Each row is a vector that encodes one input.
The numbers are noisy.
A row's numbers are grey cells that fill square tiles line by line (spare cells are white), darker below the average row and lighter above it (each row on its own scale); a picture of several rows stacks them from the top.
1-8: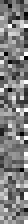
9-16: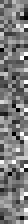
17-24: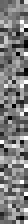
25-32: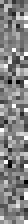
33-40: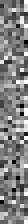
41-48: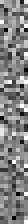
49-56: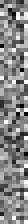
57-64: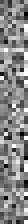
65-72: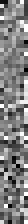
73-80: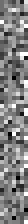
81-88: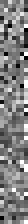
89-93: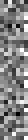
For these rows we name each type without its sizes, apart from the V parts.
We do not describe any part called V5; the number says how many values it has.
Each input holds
a point on a line, together with either a point on a line, or a value of V5.
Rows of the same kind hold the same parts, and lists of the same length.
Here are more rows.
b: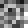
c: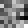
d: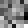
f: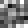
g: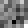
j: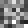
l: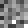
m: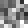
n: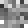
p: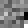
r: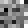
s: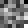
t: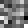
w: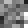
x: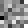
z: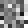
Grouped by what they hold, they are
b, j, l, s, w, x, z
c, d, f, g, m, n, p, r, t

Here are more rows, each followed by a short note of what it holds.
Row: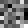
a point on a line and a value of V5
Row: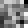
a point on each of two lines
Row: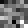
a point on a line and a value of V5
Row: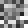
a point on each of two lines
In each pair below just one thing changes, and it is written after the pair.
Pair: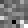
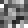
the place on the line
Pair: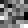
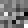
the value of V5
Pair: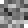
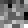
the value of V5
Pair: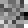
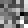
the value of V5
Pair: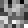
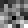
the value of V5
